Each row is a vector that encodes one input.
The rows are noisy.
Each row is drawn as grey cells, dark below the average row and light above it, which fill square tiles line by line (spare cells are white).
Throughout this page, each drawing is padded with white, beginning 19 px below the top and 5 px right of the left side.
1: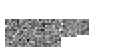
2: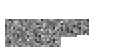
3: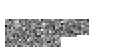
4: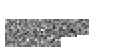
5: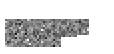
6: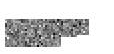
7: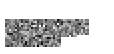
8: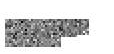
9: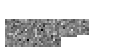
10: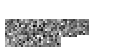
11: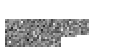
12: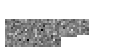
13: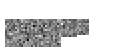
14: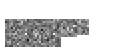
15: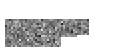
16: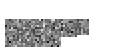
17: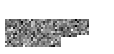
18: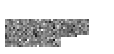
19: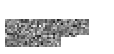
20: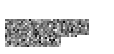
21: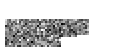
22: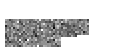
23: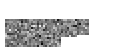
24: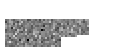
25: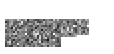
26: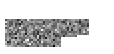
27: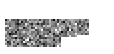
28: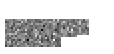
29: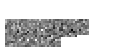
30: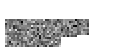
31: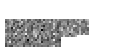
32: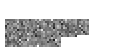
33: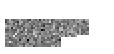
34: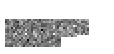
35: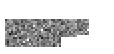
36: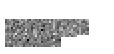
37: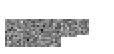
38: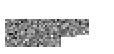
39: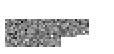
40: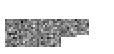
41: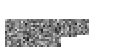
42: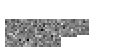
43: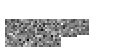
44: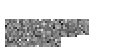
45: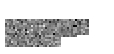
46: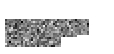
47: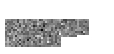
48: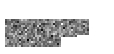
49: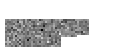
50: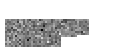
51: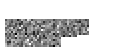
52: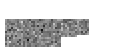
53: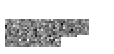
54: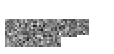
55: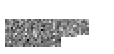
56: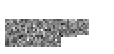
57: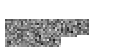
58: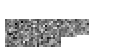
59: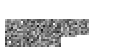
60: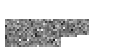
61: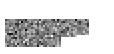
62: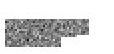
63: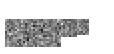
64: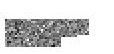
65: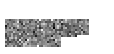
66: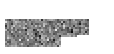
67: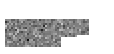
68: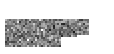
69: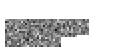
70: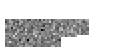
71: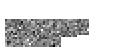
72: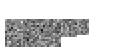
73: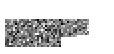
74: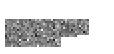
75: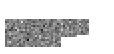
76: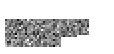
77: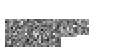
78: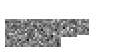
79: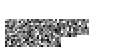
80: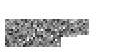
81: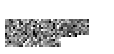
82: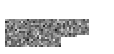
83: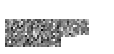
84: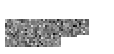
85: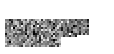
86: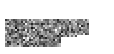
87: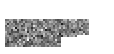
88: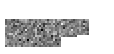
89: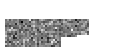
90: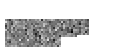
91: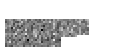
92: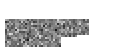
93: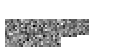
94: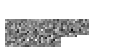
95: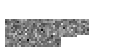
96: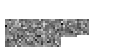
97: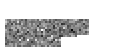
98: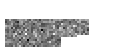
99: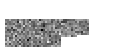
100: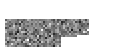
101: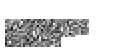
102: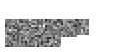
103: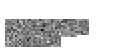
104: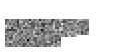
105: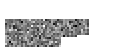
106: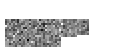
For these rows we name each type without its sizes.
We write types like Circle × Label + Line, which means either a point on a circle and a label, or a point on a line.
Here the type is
(Circle + Unit) × Line.
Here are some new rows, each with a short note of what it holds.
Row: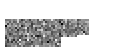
a point on a circle and a point on a line
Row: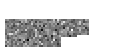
a point on a line
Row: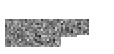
a point on a circle and a point on a line
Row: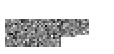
a point on a circle and a point on a line
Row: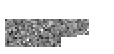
a point on a circle and a point on a line
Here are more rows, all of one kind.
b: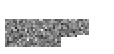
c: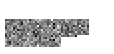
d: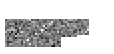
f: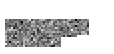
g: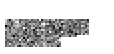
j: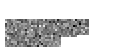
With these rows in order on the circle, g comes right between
c and j.
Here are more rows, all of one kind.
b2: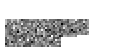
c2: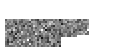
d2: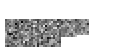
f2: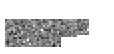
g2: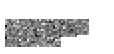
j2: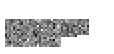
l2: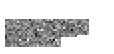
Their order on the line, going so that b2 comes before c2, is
b2, g2, l2, j2, f2, c2, d2.
